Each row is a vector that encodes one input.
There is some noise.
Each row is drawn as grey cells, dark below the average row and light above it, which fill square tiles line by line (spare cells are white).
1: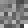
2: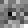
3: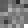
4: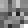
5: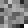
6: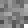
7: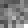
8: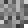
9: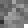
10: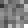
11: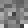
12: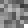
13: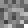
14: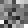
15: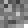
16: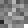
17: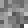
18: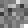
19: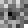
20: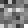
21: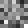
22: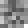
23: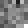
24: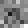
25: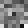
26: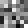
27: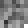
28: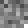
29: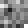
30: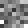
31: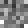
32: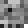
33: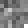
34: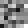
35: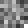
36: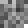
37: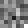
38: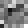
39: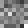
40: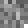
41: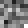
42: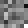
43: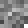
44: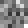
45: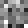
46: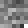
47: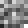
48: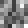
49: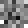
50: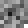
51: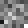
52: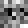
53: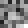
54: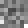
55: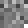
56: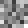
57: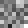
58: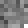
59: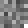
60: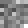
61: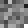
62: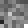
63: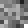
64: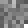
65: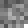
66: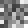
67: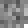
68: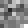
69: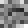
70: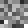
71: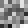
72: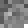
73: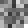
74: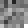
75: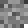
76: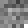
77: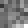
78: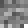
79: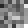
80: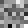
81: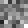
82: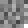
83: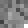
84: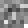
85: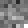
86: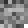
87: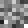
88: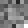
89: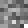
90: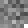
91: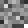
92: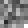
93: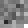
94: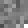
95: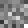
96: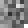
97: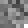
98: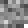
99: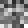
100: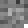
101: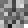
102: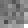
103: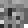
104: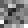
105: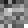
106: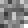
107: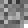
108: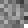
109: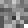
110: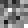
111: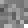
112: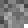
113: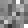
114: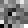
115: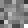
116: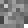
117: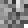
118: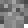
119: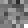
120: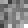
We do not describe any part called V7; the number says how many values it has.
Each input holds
either one of 12 labels, or a point on a 10-point line and a value of V7.
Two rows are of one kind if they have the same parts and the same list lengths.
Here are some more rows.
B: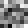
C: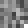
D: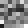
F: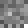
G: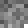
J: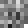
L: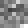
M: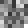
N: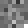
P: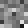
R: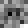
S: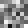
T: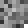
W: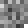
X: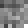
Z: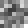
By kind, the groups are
B, D, J, L, M, R, S, W, Z
C, F, G, N, P, T, X

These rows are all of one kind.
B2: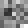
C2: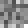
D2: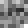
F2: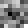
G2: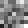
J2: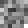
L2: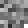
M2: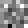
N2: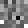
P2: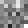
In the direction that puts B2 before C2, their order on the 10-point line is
F2, D2, P2, G2, M2, B2, C2, N2, L2, J2.
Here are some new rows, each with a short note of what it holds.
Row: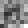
a point on a 10-point line and a value of V7
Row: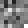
one of 12 labels
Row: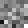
one of 12 labels
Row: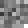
a point on a 10-point line and a value of V7
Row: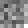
one of 12 labels
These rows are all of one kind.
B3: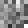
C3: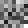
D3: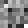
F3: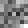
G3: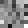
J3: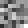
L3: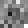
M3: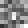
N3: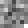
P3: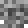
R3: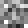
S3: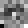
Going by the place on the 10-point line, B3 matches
G3 and L3.
